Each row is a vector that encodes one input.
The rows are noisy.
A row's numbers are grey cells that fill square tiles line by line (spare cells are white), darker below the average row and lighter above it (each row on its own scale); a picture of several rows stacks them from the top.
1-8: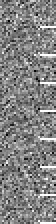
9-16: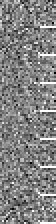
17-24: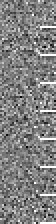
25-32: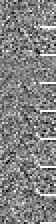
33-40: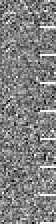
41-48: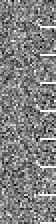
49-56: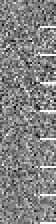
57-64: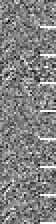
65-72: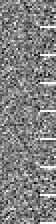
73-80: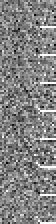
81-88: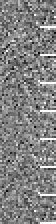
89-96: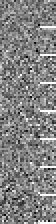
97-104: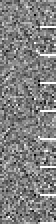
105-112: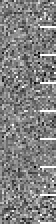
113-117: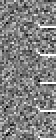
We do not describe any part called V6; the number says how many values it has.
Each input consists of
a list of up to two items, each a true/false value and a value of V6.
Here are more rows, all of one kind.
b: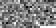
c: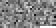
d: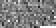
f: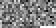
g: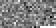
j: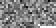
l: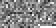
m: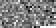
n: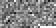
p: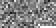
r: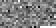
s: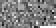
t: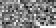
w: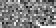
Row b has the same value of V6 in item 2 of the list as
f, j and p.
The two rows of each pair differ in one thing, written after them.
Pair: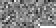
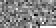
the value of V6 in item 1 of the list
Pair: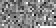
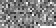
the value of V6 in item 1 of the list
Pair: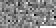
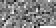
the true/false value in item 1 of the list
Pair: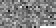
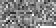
the true/false value in item 2 of the list
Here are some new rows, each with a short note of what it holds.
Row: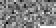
a list of one item
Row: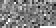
a list of two items
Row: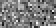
a list of two items
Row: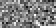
a list of two items
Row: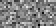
the empty list
